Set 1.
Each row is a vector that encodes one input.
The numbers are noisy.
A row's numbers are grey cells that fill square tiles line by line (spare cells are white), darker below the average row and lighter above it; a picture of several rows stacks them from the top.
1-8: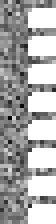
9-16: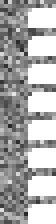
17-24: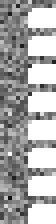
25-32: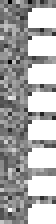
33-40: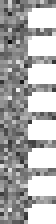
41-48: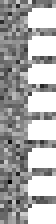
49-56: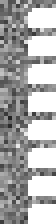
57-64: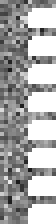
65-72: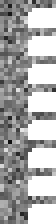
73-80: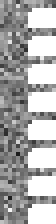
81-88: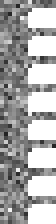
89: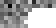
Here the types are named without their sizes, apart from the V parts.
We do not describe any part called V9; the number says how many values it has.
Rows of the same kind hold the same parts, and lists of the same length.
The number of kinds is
2.
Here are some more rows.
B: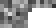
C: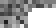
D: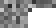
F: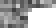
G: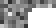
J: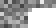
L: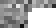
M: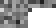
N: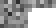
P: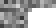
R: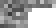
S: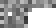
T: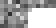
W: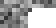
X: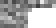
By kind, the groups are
B, C, D, G, M, W
F, J, L, N, P, R, S, T, X

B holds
a point on a circle and a value of V9.
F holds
a point on a circle and a node of a tree.
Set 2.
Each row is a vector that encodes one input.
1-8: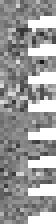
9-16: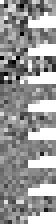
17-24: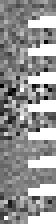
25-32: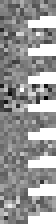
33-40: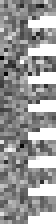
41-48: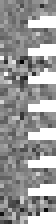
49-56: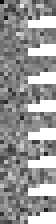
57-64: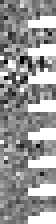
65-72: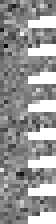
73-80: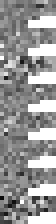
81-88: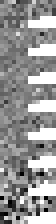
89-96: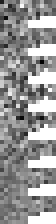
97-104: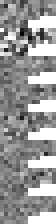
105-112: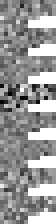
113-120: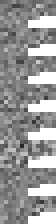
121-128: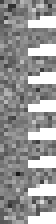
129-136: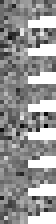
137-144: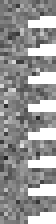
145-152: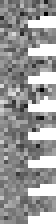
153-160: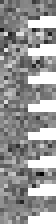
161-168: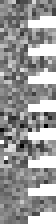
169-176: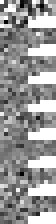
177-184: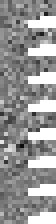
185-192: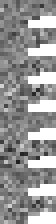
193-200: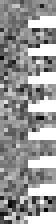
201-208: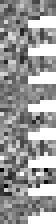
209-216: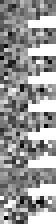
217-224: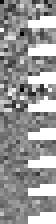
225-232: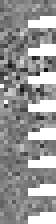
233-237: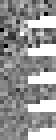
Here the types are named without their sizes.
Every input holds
a list of points on a line.
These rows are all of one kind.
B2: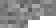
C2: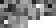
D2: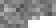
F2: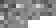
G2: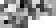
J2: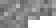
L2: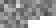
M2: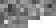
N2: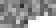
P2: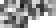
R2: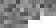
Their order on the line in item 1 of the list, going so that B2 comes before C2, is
R2, M2, B2, C2, F2, N2, J2, P2, G2, L2, D2.
